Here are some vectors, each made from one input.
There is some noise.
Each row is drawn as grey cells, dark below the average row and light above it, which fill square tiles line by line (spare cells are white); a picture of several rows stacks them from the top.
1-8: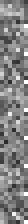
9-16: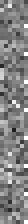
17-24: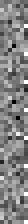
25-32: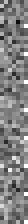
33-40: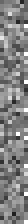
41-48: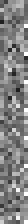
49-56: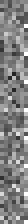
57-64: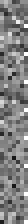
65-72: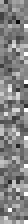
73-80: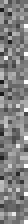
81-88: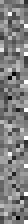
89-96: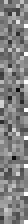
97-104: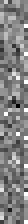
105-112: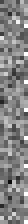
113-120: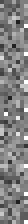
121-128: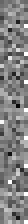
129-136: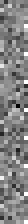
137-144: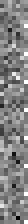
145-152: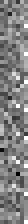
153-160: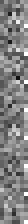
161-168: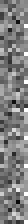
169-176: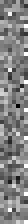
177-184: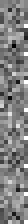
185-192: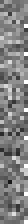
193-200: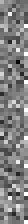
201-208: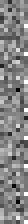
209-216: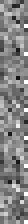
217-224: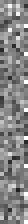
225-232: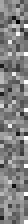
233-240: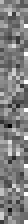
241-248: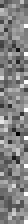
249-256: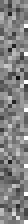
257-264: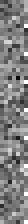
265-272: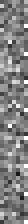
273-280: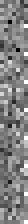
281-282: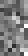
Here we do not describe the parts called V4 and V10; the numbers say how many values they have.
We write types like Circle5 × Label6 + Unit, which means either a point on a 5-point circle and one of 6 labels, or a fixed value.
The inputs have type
Label9 × (Line6 + V10) × (Tree11 + Unit) × V4.
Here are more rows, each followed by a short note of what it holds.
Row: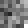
one of 9 labels, a point on a 6-point line and a value of V4
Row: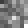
one of 9 labels, a point on a 6-point line and a value of V4
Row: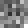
one of 9 labels, a point on a 6-point line and a value of V4
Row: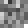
one of 9 labels, a point on a 6-point line, a node of an 11-node tree and a value of V4
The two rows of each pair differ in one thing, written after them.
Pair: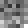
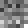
the node of the tree
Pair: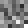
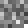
the value of V4
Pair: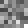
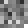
the label
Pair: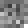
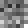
the value of V4
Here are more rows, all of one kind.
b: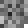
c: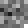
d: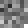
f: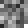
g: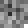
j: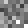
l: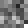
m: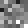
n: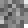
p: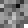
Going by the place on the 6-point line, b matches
d, g, j and m.
